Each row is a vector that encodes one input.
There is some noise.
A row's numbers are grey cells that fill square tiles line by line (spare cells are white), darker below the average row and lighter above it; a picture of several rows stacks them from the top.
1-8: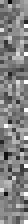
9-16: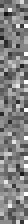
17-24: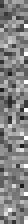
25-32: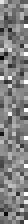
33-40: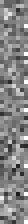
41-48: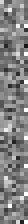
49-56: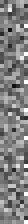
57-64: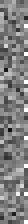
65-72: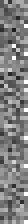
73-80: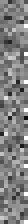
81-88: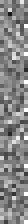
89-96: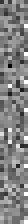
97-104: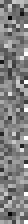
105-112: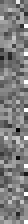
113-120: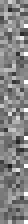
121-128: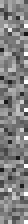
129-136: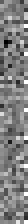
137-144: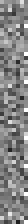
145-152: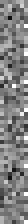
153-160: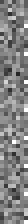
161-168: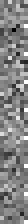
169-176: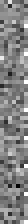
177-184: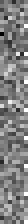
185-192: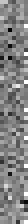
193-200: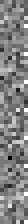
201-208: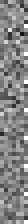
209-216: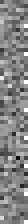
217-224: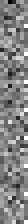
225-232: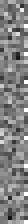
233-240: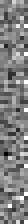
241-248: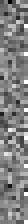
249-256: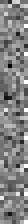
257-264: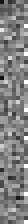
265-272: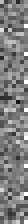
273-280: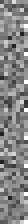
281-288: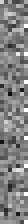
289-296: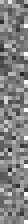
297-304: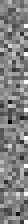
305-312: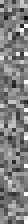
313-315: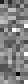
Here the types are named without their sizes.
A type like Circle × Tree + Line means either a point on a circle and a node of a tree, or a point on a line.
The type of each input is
Bool × Bool × Bool × Bool × Circle × Circle.
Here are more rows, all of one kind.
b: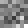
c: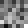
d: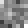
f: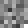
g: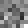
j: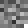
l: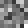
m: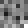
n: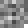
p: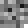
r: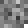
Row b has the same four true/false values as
f, m, p and r.
